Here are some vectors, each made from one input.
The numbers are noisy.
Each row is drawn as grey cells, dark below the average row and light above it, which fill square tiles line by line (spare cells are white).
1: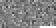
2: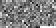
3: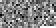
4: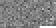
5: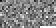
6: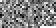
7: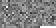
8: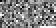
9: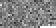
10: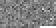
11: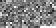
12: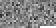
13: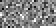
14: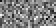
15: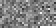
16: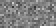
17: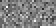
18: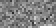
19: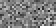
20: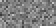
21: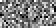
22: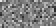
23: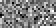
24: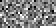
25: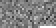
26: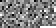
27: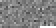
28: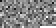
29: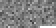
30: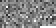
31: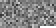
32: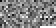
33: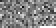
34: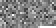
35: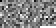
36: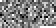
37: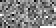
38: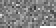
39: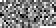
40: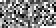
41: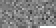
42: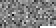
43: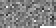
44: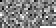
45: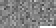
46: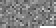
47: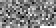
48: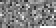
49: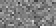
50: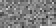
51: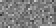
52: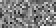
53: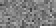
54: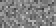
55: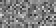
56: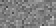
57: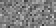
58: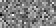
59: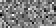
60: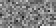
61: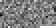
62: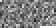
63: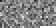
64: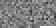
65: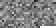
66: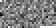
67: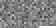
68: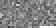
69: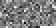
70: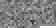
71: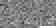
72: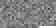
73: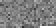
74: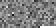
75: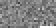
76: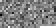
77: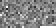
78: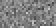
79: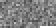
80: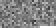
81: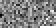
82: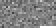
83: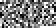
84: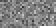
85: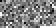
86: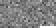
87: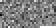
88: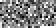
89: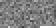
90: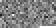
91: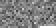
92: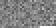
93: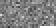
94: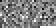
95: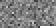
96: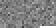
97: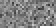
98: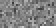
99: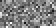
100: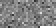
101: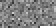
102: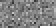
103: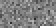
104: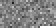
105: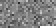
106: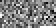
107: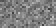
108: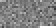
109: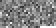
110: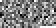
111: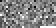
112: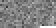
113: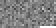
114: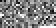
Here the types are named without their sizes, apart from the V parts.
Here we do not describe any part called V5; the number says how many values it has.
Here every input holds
a list of items, each either a point on a line, or a true/false value and a value of V5.
